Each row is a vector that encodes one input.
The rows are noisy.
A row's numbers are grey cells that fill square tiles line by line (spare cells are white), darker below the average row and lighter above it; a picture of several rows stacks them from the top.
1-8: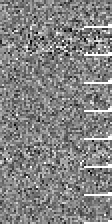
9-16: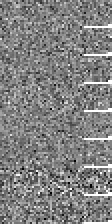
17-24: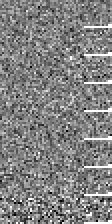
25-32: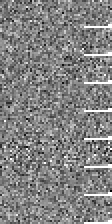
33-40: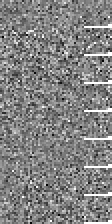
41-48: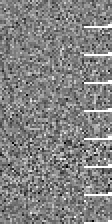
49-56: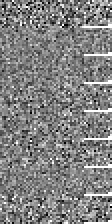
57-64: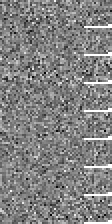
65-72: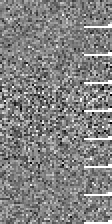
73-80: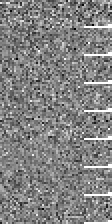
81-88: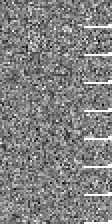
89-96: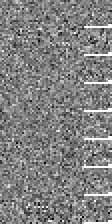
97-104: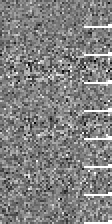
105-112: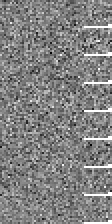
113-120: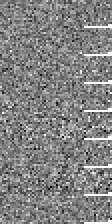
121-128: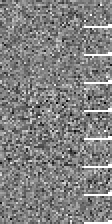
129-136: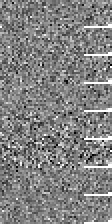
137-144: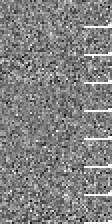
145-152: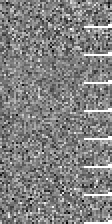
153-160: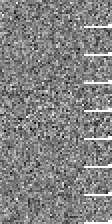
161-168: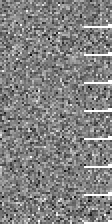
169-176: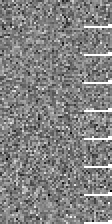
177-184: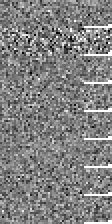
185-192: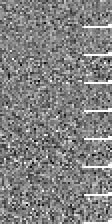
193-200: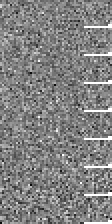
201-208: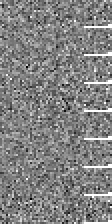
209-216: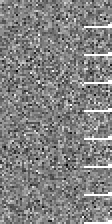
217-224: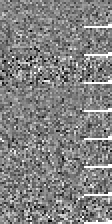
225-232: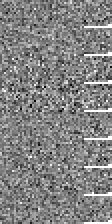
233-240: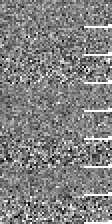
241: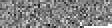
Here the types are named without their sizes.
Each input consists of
a point on each of two circles and six true/false values.
